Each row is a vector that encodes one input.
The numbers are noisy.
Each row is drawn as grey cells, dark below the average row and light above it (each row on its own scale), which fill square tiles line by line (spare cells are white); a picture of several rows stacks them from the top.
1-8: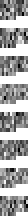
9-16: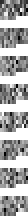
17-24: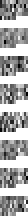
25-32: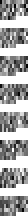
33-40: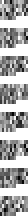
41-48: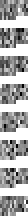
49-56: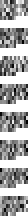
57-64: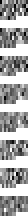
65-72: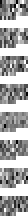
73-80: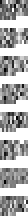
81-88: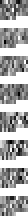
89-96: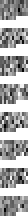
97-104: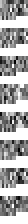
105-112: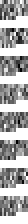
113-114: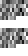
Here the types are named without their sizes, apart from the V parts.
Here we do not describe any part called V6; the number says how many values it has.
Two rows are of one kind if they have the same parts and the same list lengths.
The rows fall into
2 kinds.
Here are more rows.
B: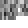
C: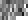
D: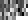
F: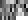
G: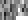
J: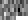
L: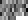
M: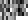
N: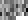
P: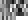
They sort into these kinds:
B, C, D, F, G, M
J, L, N, P

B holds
a true/false value and a value of V6.
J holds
a point on a line and a true/false value.
